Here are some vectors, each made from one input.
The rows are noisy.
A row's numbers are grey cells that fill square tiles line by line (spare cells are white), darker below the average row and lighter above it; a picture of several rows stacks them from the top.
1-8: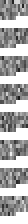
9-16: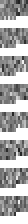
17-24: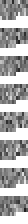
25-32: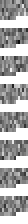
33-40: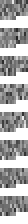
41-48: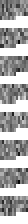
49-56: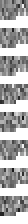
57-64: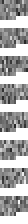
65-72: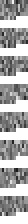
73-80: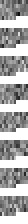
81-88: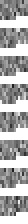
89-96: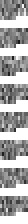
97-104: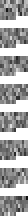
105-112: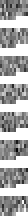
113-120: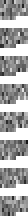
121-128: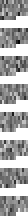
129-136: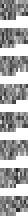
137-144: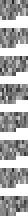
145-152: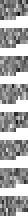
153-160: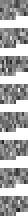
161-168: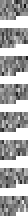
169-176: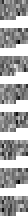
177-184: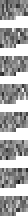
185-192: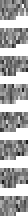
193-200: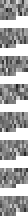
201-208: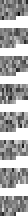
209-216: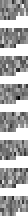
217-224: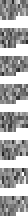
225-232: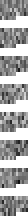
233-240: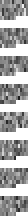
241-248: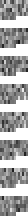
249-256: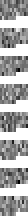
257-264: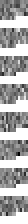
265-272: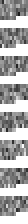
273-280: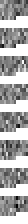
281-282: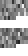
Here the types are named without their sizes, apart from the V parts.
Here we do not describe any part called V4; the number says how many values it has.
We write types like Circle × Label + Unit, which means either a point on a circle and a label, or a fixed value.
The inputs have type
Bool × Bool × Bool × V4 + Circle.
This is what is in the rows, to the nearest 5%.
About 60% of them hold a point on a circle. The rest hold three true/false values and a value of V4.
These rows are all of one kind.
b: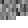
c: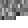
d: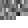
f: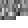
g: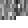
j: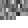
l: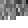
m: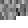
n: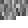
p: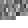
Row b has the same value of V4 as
m and n.
